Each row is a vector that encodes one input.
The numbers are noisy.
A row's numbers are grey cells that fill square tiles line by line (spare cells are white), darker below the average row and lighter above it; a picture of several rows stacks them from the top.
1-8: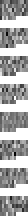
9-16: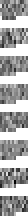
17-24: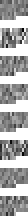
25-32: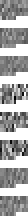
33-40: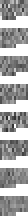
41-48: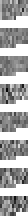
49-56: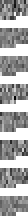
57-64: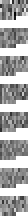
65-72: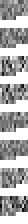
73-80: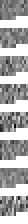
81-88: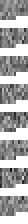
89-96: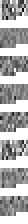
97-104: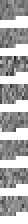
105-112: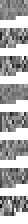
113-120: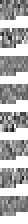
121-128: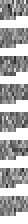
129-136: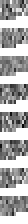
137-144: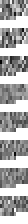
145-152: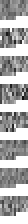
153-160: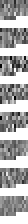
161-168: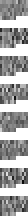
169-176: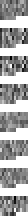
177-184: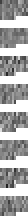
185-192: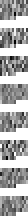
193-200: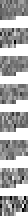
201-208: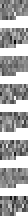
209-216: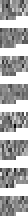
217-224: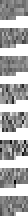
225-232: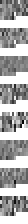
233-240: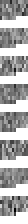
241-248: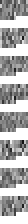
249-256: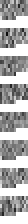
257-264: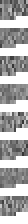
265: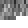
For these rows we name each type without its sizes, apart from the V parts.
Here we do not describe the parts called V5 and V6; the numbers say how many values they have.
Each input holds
three labels, together with either five true/false values and a value of V6, or a list of values of V5.
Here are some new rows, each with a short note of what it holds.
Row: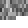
three labels, together with a list of two items
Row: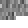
three labels, five true/false values and a value of V6
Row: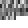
three labels, together with a list of one item
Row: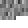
three labels, together with a list of one item
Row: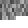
three labels, five true/false values and a value of V6
